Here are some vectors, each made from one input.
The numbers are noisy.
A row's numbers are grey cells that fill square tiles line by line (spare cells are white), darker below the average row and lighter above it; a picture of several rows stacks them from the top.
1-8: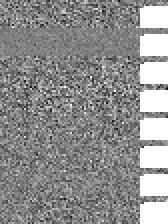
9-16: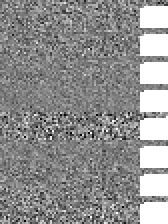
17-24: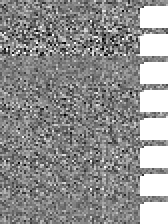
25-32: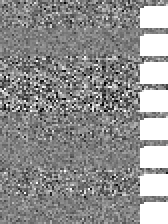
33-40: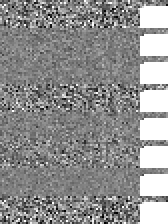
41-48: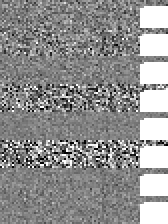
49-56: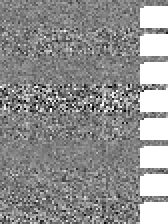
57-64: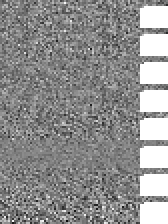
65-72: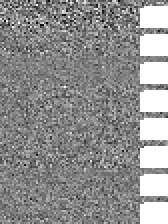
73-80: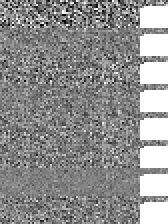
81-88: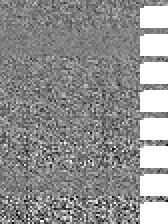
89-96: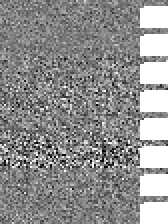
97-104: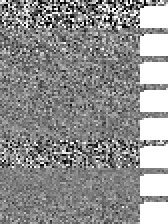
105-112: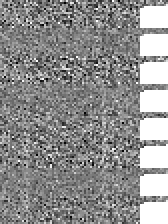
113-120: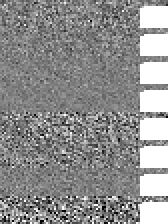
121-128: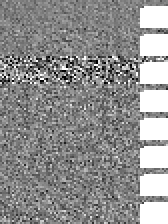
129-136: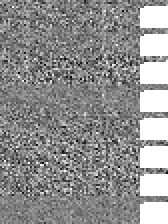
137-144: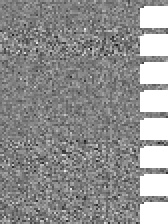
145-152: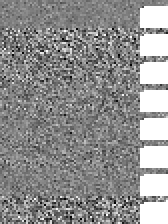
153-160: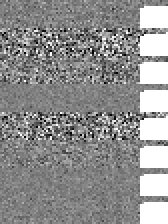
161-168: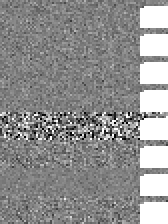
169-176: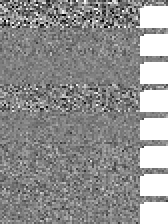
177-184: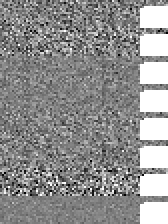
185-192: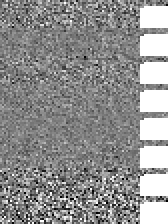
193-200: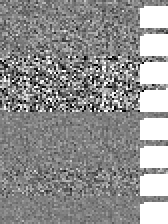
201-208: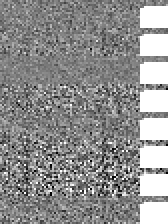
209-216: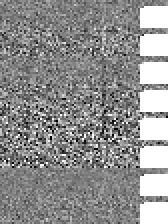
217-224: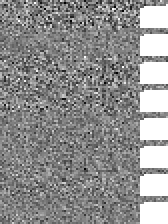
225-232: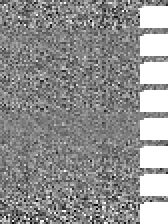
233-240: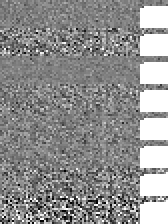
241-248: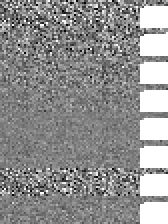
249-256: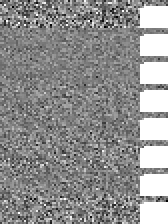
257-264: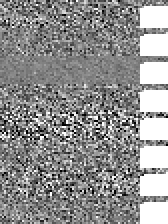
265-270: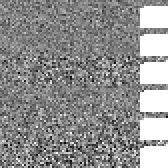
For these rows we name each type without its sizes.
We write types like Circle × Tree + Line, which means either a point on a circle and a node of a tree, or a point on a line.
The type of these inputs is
(Circle + Line) × Label × Label.
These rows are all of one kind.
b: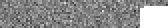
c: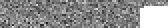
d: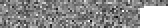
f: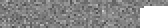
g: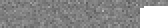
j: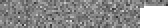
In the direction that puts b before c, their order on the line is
f, g, b, j, c, d.
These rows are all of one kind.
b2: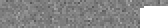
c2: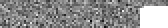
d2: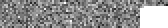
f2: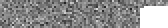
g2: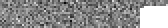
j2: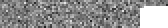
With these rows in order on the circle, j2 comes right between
b2 and f2.
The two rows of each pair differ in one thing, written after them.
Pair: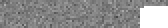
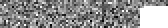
one of the two labels
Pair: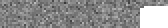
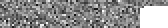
one of the two labels
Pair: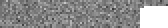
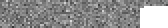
the place on the line
